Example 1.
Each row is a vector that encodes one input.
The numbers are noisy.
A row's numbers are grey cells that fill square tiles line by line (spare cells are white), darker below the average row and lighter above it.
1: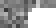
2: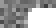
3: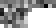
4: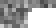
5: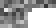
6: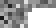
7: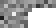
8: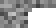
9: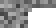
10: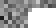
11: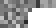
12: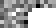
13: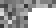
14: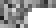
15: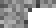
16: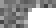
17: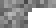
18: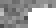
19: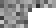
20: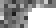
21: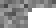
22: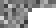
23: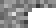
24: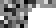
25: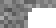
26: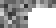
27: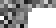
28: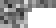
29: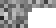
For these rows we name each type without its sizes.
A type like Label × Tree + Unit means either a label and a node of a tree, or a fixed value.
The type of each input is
Line.
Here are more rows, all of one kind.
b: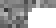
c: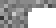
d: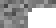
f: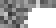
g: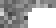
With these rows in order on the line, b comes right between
c and f.
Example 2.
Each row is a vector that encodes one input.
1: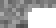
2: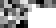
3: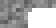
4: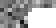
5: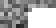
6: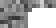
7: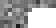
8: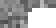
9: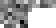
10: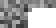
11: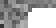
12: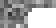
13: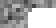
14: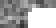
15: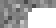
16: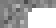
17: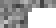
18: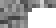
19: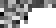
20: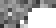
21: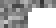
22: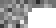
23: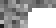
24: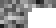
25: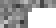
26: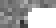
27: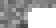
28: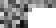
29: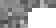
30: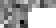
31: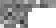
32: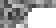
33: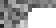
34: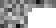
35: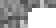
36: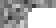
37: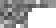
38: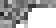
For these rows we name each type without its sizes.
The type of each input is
Line.
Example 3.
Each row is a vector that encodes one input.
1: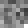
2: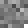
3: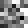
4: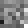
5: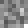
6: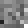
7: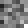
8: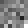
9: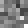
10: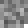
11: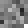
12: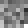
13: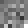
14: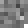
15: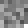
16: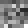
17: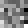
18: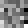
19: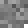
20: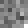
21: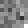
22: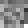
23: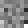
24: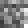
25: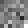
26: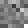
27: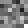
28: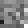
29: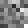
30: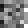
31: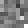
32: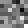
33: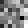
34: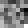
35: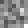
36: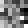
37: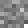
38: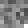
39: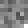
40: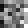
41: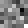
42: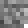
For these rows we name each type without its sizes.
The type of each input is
Line.
